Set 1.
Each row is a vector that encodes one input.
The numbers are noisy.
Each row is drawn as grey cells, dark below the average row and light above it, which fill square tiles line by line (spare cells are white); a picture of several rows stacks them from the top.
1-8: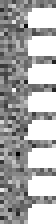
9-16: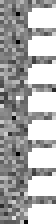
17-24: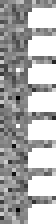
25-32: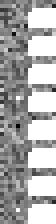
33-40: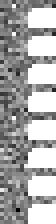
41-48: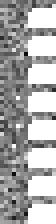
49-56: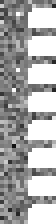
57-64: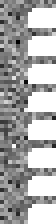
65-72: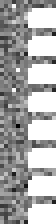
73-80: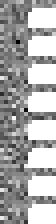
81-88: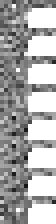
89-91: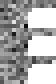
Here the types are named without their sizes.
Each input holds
four true/false values.
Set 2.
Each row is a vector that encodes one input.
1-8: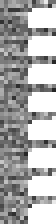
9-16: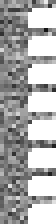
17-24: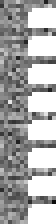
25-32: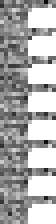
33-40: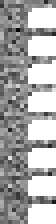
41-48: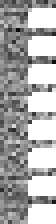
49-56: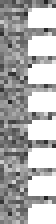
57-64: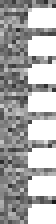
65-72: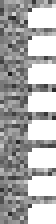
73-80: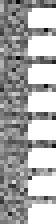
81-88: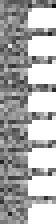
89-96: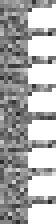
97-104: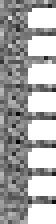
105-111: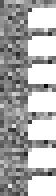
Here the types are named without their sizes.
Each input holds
a point on a circle.
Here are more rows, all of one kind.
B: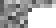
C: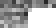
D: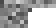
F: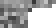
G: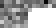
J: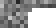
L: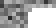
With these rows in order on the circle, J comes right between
C and F.
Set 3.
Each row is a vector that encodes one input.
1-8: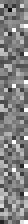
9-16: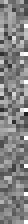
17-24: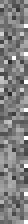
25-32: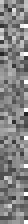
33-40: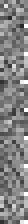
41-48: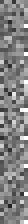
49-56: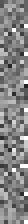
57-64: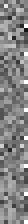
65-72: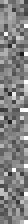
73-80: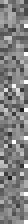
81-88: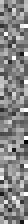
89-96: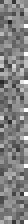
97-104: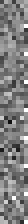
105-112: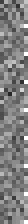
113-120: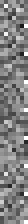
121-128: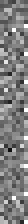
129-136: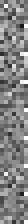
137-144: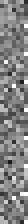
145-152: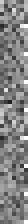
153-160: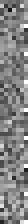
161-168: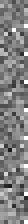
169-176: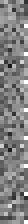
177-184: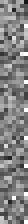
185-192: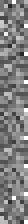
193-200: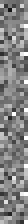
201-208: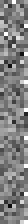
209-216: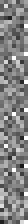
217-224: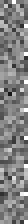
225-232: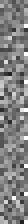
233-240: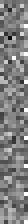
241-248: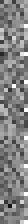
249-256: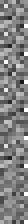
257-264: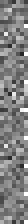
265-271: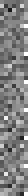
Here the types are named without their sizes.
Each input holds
a point on a line.
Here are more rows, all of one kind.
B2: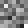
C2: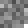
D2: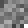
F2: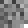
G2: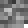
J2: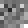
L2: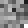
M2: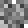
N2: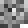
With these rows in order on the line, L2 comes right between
D2 and G2.
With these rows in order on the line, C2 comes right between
F2 and J2.
